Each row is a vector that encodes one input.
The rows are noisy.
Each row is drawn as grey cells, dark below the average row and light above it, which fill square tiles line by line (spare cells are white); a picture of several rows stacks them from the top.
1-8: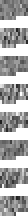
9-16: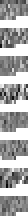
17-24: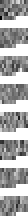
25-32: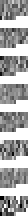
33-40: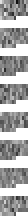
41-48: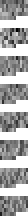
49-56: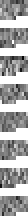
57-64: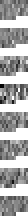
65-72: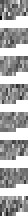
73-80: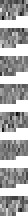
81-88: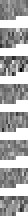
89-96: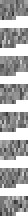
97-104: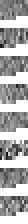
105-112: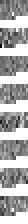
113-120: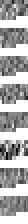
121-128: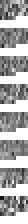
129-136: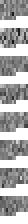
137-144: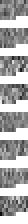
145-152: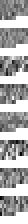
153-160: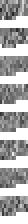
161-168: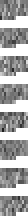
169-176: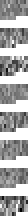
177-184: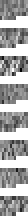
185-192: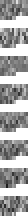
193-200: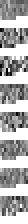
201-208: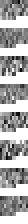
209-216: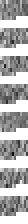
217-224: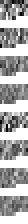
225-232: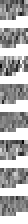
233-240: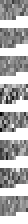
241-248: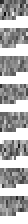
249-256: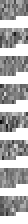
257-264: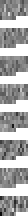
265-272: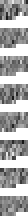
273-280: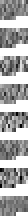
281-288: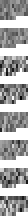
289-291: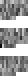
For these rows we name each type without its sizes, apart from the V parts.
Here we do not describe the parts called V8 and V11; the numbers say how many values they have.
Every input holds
either a label and a true/false value, or a value of V8 and a value of V11.
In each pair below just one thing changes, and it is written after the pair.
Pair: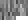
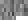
the value of V11
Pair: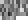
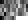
the value of V8
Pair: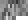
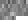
the value of V11
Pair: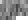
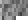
the value of V11
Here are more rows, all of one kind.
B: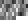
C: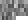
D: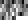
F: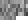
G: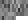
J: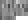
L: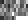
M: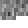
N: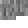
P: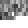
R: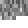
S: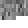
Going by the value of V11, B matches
C, D, J and L.
